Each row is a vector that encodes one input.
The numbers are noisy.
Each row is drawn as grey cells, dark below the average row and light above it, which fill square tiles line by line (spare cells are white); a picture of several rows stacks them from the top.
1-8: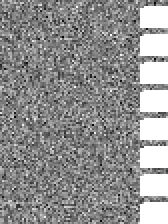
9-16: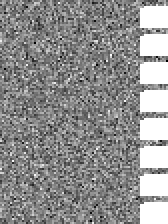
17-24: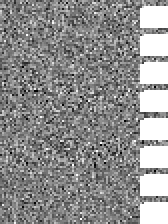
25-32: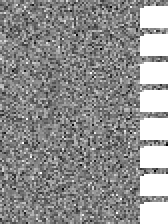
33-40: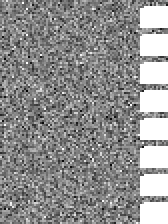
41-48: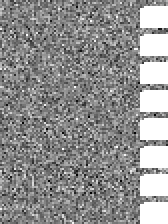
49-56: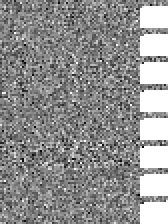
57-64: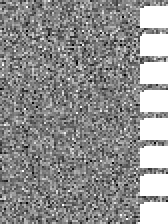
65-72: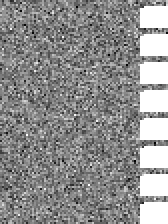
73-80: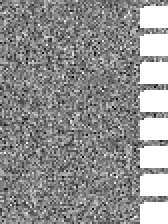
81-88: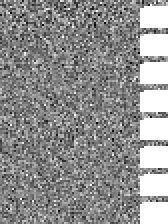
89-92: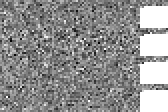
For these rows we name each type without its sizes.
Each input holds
a point on a line, together with either a label, or three true/false values.
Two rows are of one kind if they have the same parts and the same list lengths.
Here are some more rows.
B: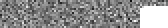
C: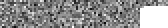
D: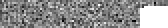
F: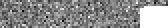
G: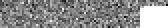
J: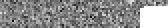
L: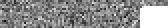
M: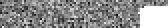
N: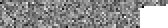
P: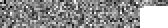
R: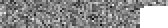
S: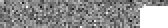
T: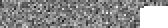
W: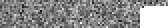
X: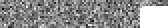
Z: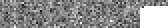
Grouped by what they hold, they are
B, C, J, L, N, P, R, S, X
D, F, G, M, T, W, Z

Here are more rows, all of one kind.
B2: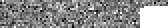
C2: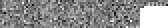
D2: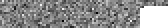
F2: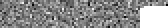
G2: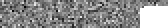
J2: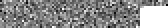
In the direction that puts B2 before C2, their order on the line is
J2, F2, B2, G2, D2, C2.
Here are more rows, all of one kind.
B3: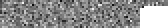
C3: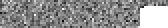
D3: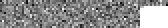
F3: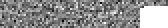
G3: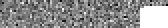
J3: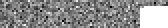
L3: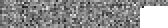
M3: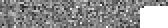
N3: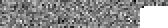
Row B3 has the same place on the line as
C3, L3 and N3.
